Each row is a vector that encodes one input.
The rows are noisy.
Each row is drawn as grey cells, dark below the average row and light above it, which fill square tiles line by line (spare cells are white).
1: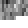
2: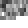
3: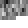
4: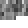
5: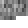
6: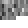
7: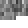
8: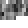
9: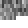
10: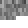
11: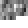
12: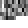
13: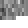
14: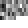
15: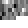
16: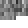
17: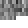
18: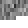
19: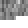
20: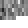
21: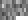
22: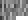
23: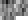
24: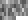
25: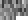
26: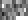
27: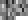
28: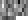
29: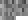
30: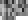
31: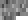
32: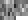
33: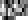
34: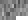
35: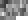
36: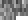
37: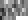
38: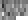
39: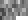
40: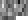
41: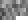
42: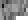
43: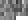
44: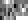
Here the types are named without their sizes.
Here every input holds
either a fixed value, or a node of a tree.
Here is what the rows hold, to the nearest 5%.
About 20% of them hold a fixed value. The rest hold a node of a tree.
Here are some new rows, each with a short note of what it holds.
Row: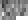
a node of a tree
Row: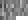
a node of a tree
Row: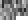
a fixed value
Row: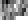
a node of a tree
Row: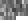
a fixed value
